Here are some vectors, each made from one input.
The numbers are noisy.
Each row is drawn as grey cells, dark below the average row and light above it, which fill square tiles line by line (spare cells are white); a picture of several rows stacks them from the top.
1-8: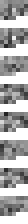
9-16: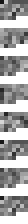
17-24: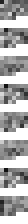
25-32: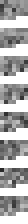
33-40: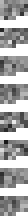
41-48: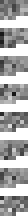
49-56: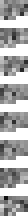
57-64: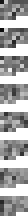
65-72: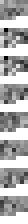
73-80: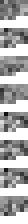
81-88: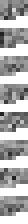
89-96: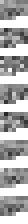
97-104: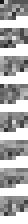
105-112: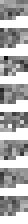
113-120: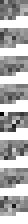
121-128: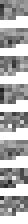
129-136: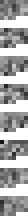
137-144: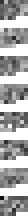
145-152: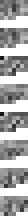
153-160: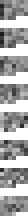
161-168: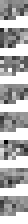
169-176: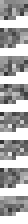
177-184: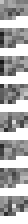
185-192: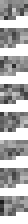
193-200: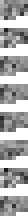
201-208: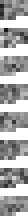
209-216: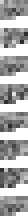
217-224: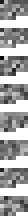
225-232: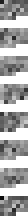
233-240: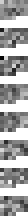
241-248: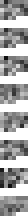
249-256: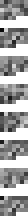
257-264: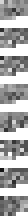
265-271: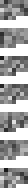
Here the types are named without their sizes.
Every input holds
a point on a line.
